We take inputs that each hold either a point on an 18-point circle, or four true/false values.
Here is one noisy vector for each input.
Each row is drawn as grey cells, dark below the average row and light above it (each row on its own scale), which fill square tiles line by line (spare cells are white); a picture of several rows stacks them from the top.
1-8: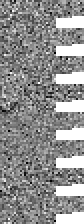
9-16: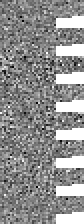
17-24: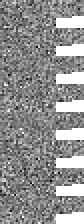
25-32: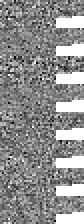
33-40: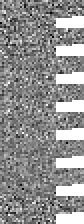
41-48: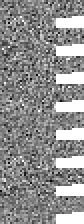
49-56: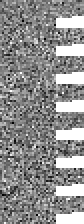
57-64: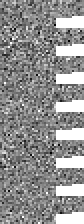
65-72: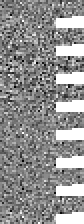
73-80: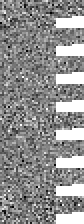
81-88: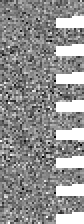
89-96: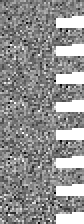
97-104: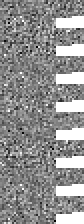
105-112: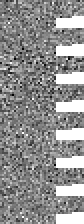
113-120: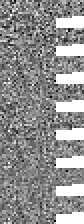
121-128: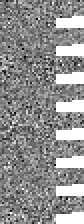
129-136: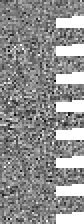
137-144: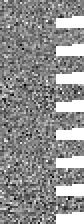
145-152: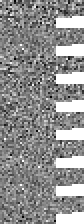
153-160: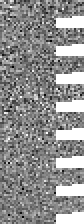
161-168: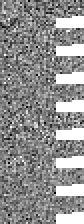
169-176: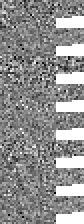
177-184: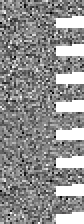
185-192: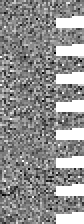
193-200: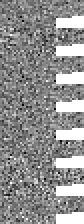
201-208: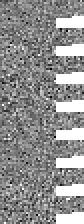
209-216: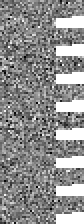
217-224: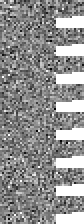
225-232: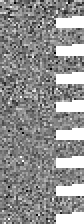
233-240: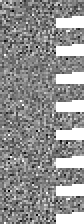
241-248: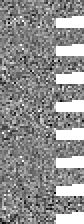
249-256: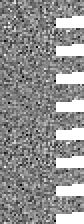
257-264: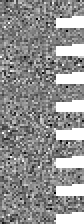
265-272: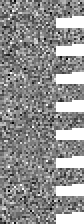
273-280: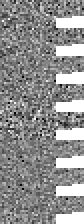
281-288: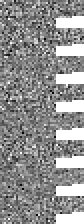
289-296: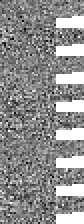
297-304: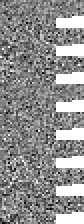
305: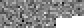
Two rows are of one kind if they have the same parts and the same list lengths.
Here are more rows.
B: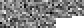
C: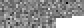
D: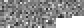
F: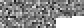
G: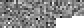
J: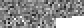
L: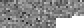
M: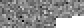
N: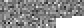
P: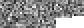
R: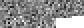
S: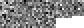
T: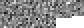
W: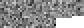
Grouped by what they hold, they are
B, F, P, S
C, D, G, J, L, M, N, R, T, W

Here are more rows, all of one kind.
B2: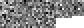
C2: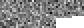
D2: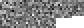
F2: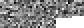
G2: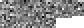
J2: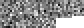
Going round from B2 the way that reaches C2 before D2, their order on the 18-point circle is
B2, G2, F2, J2, C2, D2.
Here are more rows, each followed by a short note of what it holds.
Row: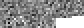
four true/false values
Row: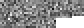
a point on an 18-point circle
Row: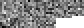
a point on an 18-point circle
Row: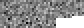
four true/false values
